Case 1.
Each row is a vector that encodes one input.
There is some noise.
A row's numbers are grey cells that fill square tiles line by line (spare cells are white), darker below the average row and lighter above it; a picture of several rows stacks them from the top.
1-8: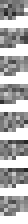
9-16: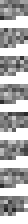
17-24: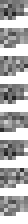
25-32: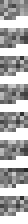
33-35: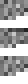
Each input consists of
one of 7 labels.
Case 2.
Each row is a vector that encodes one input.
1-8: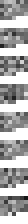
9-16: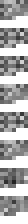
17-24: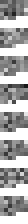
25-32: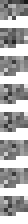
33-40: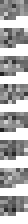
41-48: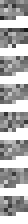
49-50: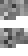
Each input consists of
one of 8 labels.
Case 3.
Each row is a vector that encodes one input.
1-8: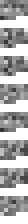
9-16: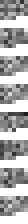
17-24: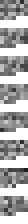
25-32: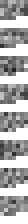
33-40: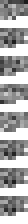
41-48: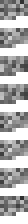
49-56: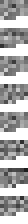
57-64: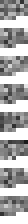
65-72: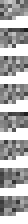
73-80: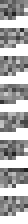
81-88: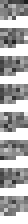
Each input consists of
one of 10 labels.
